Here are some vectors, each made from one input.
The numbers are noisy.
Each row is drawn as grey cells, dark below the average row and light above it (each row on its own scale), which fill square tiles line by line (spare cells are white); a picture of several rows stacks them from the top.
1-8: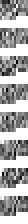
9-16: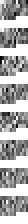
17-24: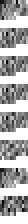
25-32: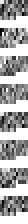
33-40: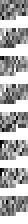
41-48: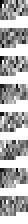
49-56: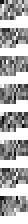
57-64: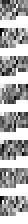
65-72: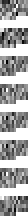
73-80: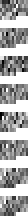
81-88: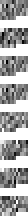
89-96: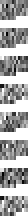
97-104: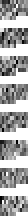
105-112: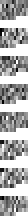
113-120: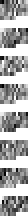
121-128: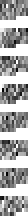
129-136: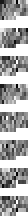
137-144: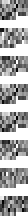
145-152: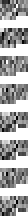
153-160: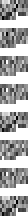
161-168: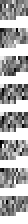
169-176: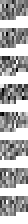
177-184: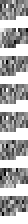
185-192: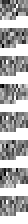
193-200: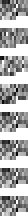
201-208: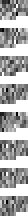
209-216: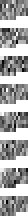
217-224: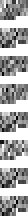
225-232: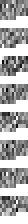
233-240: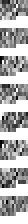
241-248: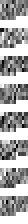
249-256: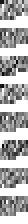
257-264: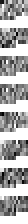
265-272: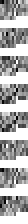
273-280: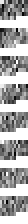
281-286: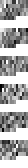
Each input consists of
four true/false values.
